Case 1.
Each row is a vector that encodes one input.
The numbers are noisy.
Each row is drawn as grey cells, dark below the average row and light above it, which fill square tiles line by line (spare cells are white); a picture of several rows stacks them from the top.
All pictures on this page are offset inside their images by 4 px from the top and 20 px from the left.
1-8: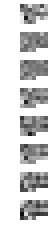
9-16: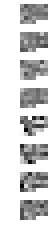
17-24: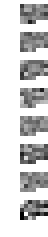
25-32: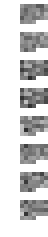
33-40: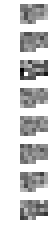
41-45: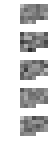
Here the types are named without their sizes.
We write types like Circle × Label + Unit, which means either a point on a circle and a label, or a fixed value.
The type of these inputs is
List(Line).
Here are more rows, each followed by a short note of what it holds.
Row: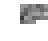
a list of two items
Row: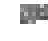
a list of one item
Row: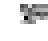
a list of one item
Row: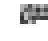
a list of one item
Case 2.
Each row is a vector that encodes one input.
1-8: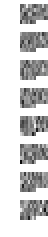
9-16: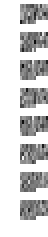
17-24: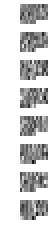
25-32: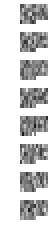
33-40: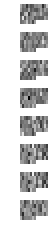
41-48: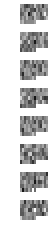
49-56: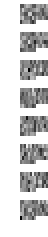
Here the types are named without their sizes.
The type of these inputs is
Line × Tree.
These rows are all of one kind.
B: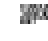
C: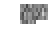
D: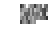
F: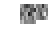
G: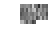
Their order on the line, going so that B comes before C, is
D, B, C, F, G.
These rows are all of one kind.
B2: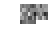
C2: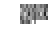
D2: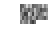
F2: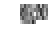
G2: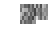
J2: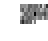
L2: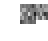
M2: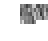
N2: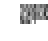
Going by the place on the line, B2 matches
G2, J2 and L2.
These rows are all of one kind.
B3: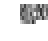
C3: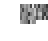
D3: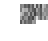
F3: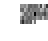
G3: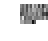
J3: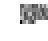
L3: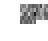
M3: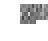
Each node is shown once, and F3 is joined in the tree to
C3 and L3.
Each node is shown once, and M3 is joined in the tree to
B3 and L3.
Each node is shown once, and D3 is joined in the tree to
B3.
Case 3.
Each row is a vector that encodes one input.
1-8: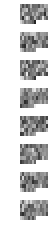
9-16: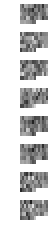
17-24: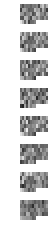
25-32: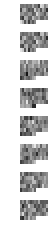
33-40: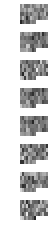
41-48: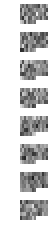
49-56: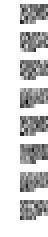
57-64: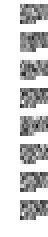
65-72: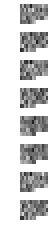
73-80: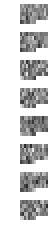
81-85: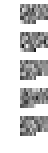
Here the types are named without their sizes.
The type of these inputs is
Bool × Tree.
